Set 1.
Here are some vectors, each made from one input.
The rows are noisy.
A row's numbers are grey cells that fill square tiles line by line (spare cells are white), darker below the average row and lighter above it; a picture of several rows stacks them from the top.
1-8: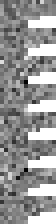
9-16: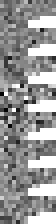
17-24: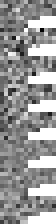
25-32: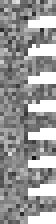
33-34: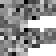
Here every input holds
a node of an 8-node tree.
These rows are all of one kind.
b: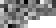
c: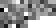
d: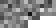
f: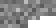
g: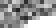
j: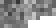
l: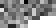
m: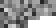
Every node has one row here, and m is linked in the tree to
f and g.
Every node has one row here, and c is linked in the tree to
j.
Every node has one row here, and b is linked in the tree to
j.
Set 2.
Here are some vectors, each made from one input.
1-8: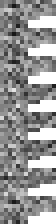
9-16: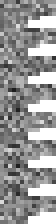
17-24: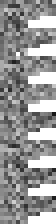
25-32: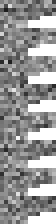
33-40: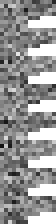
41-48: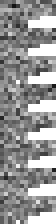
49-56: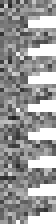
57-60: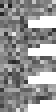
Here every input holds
a point on a 6-point circle.
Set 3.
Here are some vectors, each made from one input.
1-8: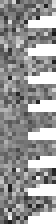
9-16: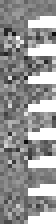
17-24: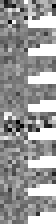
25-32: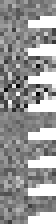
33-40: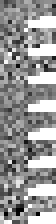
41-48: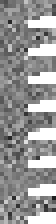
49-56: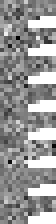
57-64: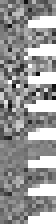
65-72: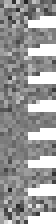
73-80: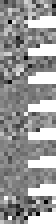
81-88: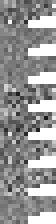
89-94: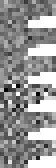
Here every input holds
a point on a 15-point circle.
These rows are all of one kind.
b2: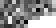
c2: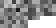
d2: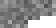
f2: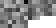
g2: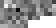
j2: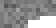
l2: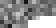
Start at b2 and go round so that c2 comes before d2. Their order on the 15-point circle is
b2, f2, g2, c2, l2, d2, j2.
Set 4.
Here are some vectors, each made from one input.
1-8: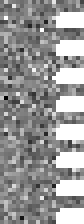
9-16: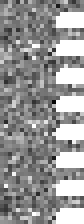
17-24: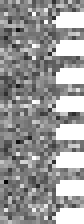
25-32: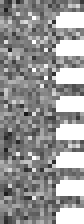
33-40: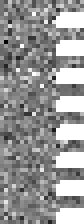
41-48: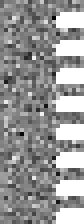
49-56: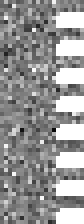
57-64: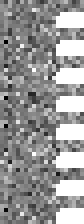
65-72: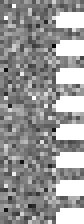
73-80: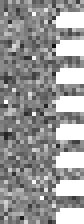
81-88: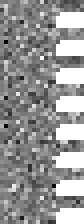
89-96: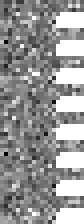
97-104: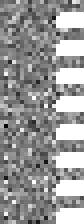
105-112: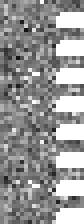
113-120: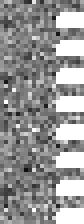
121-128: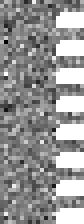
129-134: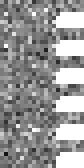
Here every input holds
one of 8 labels.
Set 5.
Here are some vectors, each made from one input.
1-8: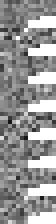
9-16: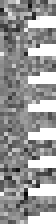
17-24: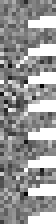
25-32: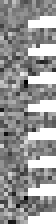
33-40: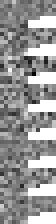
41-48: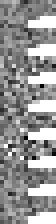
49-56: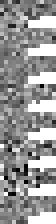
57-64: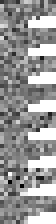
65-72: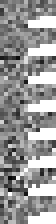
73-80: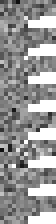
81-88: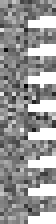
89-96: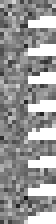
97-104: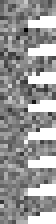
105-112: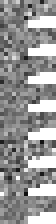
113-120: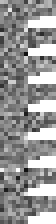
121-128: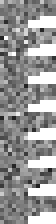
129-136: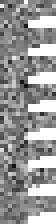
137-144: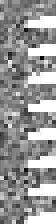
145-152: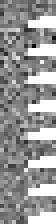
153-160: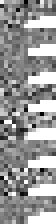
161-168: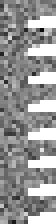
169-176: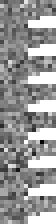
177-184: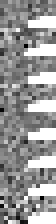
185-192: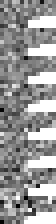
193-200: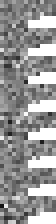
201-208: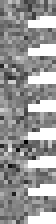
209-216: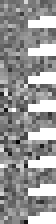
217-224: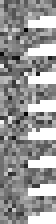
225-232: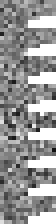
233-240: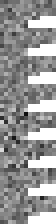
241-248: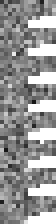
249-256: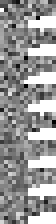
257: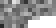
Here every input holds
a node of a 16-node tree.
